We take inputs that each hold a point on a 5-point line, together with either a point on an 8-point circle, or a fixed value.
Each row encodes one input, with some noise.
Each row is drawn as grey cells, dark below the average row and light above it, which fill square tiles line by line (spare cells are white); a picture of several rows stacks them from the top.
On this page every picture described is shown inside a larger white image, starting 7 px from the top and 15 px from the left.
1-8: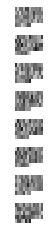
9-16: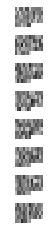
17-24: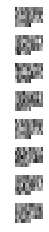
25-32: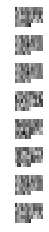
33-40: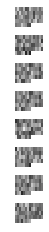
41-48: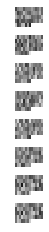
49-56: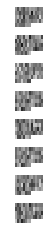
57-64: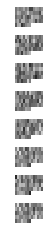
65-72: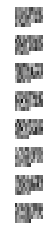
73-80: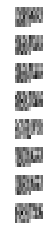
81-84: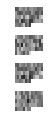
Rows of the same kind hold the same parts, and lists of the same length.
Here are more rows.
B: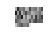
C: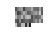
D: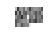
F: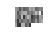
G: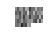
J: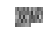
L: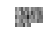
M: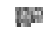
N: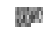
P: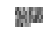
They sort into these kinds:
B, C, D, F, G, J, M, N, P
L

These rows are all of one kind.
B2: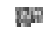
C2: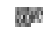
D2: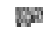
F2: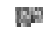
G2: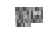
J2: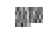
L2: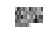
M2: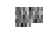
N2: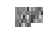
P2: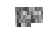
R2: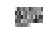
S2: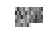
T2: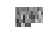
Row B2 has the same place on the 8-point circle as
F2, G2 and P2.
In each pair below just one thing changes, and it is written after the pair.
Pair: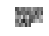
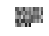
the place on the 8-point circle
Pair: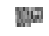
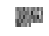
the place on the 8-point circle
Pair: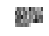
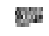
the place on the 8-point circle
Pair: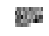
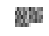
the place on the 8-point circle
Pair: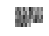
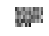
the place on the 5-point line
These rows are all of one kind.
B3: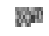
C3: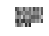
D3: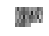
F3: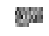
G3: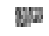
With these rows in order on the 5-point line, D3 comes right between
B3 and G3.
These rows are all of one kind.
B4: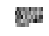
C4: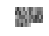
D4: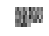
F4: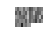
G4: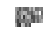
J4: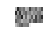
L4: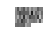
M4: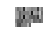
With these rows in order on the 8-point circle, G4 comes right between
B4 and M4.
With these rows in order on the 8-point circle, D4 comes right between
L4 and M4.
